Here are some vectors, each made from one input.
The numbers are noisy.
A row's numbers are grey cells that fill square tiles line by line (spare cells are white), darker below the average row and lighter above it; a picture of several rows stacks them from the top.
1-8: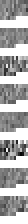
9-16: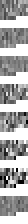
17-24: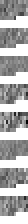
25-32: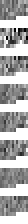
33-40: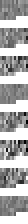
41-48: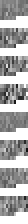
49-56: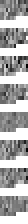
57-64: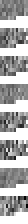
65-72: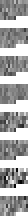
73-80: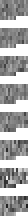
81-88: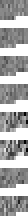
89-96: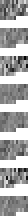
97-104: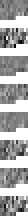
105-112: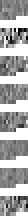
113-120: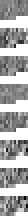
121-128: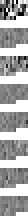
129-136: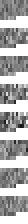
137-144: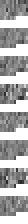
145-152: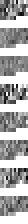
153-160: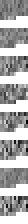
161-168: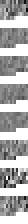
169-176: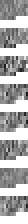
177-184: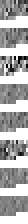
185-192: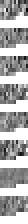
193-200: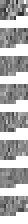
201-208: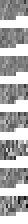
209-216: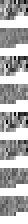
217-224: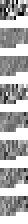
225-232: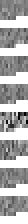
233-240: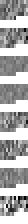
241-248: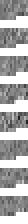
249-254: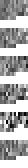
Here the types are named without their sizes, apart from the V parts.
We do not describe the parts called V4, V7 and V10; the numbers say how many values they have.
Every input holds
a point on each of four lines, a value of V4, a value of V7 and a value of V10.
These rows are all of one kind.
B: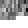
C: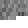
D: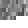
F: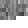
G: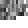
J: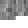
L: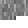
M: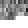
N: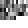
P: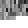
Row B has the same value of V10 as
F, G and L.
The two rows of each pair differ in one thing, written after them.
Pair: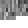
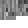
the value of V4
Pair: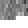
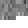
the value of V4
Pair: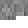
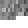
the value of V7
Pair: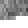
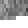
the place on one of the four lines
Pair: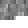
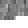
the value of V10
